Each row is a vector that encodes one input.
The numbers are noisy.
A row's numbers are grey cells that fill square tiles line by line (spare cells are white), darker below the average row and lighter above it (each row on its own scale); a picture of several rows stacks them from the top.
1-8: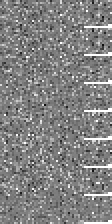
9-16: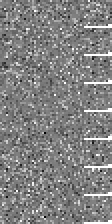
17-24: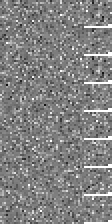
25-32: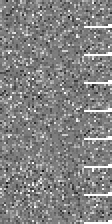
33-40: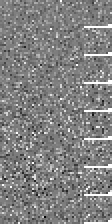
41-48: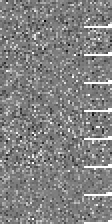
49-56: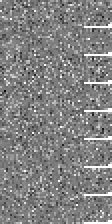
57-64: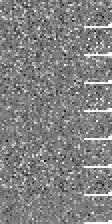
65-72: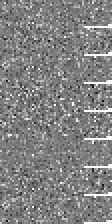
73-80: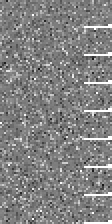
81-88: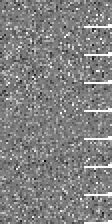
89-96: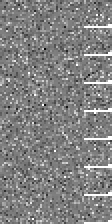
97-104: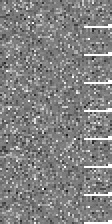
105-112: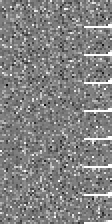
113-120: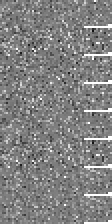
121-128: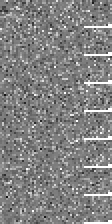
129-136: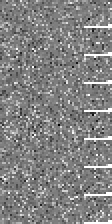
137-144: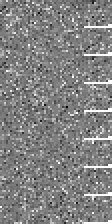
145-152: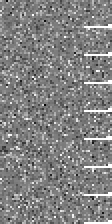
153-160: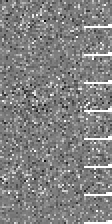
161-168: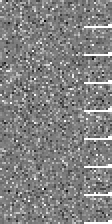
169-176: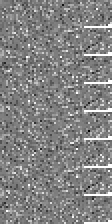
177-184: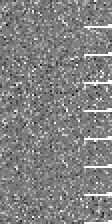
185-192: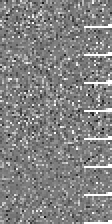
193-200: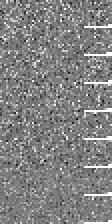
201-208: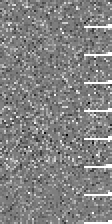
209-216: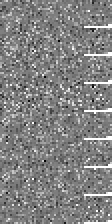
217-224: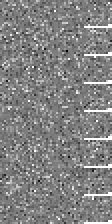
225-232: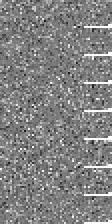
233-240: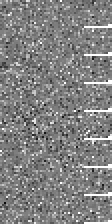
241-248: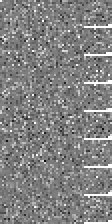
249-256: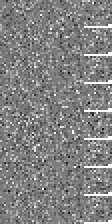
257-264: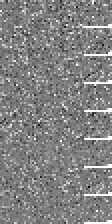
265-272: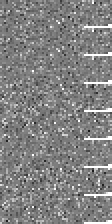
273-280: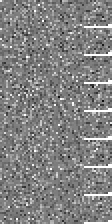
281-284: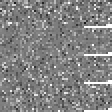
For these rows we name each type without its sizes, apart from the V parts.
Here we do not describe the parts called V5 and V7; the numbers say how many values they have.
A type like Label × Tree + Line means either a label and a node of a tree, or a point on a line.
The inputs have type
(Line + V5) × (Line + V7).
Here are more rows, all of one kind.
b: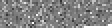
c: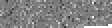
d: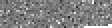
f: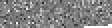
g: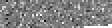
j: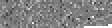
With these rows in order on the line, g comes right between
b and j.
